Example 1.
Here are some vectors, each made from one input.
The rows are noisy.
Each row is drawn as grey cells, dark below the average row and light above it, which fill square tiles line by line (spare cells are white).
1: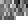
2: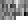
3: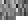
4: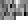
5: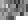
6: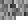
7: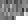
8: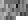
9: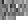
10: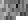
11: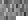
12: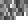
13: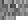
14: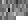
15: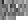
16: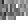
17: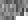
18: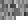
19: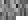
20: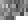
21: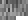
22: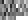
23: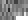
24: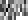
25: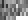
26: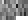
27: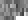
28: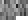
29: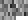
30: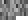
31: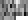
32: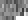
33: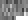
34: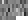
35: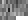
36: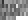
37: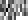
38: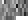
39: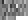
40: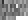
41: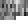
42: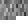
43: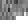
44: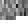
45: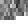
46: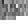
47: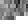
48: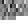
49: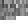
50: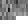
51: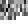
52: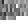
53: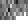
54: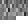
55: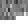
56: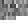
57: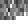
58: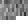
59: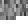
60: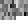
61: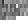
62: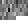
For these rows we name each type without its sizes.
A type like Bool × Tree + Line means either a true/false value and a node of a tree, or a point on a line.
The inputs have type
List(Line).
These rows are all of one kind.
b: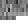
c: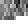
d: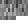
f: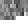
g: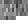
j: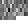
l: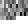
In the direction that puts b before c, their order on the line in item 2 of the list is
j, b, d, g, f, l, c.
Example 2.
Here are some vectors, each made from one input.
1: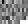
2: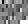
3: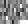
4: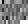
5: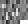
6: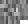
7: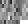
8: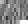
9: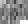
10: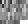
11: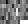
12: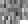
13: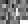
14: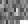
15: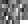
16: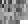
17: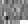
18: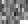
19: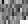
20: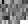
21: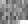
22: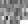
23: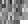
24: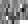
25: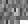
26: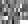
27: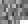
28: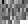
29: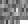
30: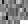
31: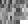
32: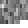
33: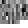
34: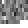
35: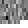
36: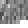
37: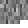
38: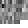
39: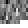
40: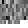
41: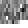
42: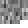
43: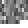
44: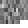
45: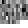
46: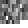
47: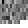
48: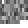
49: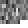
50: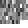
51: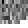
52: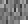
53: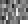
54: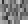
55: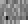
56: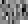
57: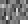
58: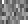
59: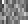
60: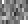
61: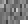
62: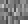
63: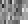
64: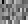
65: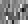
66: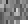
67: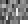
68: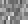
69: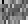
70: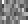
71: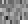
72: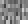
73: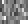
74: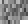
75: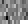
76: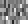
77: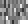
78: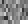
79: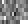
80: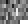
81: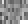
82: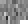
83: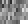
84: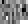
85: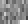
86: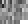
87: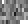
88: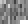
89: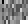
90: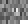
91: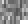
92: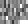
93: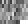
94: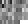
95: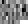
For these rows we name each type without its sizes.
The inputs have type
(Bool × Bool × Bool × Bool + Unit) × Tree.
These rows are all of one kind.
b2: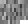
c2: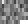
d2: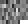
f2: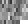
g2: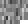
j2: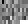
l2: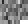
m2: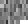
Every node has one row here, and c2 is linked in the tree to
b2.
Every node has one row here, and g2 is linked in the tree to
b2 and f2.
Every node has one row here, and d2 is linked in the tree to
m2.
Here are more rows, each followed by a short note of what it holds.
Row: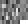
a node of a tree and four true/false values
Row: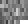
a node of a tree and four true/false values
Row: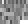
a node of a tree and four true/false values
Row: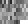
a node of a tree and four true/false values
